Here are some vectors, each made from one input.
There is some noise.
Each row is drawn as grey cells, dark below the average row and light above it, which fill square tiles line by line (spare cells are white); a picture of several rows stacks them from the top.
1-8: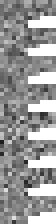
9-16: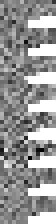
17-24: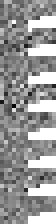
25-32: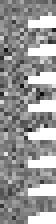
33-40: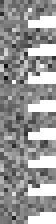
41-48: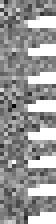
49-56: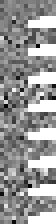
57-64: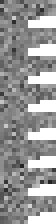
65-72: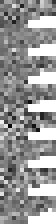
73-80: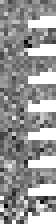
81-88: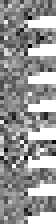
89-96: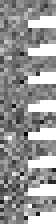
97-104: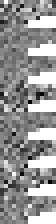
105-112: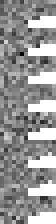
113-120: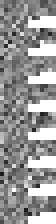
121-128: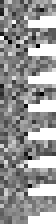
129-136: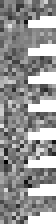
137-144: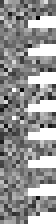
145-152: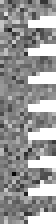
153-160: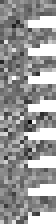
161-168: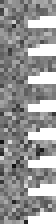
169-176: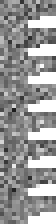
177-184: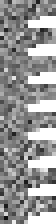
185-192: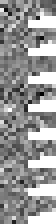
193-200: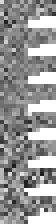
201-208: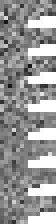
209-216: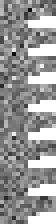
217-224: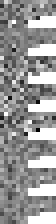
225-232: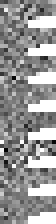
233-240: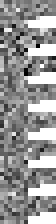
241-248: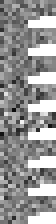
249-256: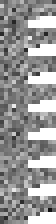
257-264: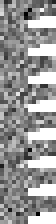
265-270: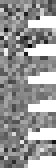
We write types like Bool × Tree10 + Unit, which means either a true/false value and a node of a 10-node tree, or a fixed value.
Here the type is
Bool × Circle5 + Circle16.
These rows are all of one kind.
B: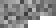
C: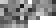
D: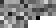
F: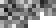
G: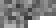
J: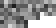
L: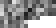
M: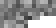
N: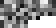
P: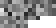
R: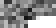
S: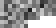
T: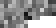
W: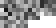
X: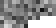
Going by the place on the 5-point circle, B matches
C, F, S and W.
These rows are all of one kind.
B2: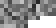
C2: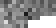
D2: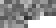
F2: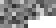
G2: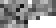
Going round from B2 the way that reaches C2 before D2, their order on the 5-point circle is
B2, C2, D2, G2, F2.
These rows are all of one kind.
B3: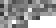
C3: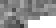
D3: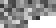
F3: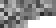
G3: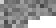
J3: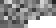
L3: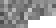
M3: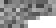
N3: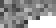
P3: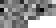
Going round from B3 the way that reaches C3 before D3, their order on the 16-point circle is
B3, C3, N3, J3, P3, F3, M3, G3, L3, D3.
